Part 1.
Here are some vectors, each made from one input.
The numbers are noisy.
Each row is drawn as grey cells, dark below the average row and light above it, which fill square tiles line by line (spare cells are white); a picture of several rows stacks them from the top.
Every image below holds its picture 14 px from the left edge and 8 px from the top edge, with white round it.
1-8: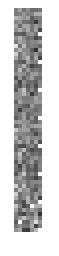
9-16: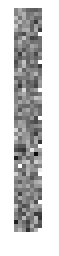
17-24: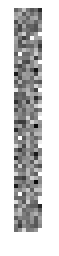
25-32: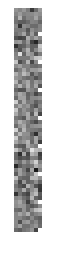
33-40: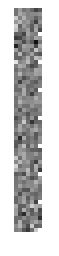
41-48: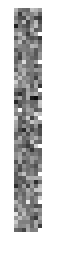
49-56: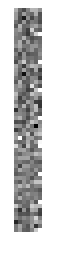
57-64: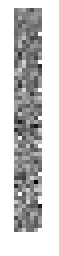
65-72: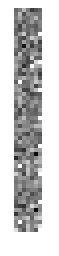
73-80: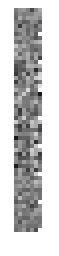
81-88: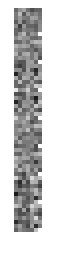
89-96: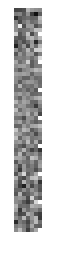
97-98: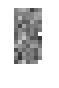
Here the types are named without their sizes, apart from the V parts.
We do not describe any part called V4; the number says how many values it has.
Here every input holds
either a point on a line, or a true/false value and a value of V4.
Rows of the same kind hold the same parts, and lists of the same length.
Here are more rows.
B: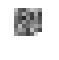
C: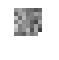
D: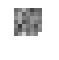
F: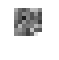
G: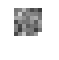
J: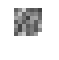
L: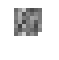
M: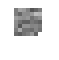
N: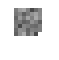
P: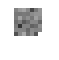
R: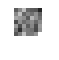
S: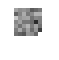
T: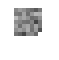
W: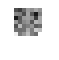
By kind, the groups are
B, F, W
C, D, G, J, L, M, N, P, R, S, T

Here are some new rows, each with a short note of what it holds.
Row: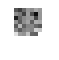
a true/false value and a value of V4
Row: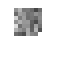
a point on a line
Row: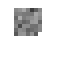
a point on a line
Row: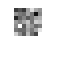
a true/false value and a value of V4
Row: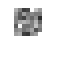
a true/false value and a value of V4
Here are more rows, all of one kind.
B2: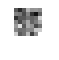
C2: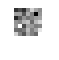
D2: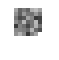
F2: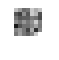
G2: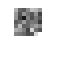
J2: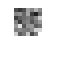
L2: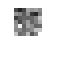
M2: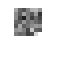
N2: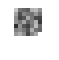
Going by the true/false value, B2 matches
C2, J2 and L2.
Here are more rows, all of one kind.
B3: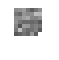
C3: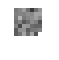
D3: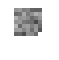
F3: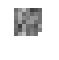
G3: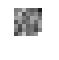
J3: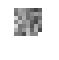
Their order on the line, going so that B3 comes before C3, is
J3, D3, B3, C3, F3, G3.
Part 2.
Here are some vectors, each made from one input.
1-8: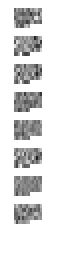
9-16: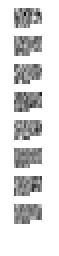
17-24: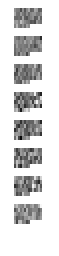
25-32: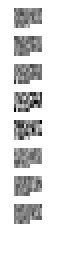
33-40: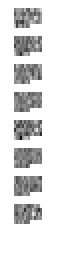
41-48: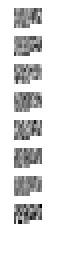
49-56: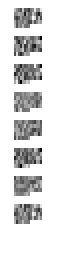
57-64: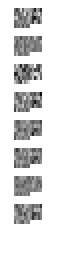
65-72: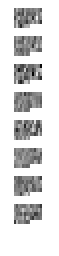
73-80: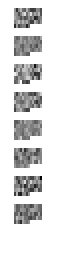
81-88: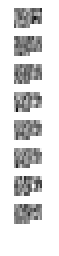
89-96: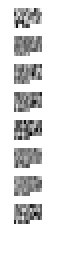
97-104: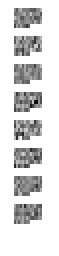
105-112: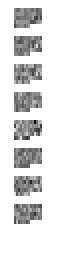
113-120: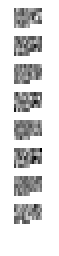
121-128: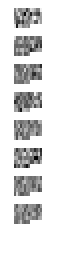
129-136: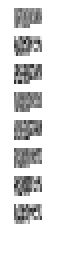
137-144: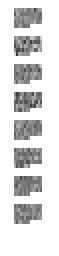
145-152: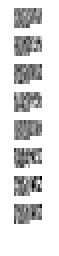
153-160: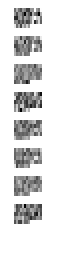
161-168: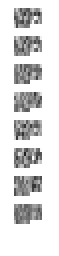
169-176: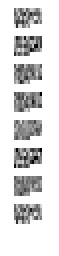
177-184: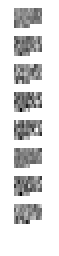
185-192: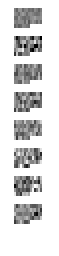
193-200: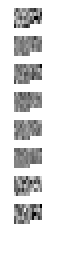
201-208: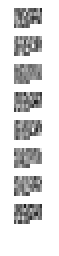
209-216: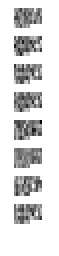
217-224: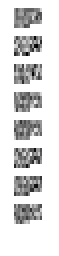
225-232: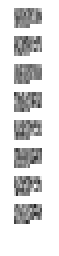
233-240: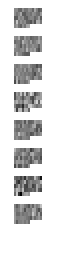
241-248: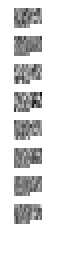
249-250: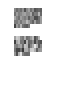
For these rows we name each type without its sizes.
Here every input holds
a point on a circle, a point on a line and a true/false value.
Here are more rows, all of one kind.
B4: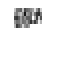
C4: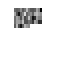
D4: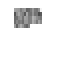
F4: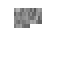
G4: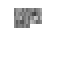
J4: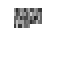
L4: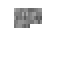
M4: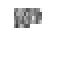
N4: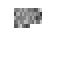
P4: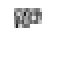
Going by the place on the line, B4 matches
C4 and D4.
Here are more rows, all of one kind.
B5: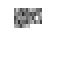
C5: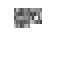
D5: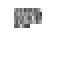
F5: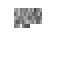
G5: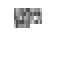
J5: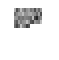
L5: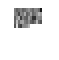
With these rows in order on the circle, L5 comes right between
B5 and J5.
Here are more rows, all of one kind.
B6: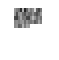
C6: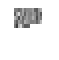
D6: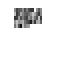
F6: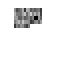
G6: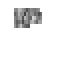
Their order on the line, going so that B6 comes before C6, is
B6, G6, F6, D6, C6.
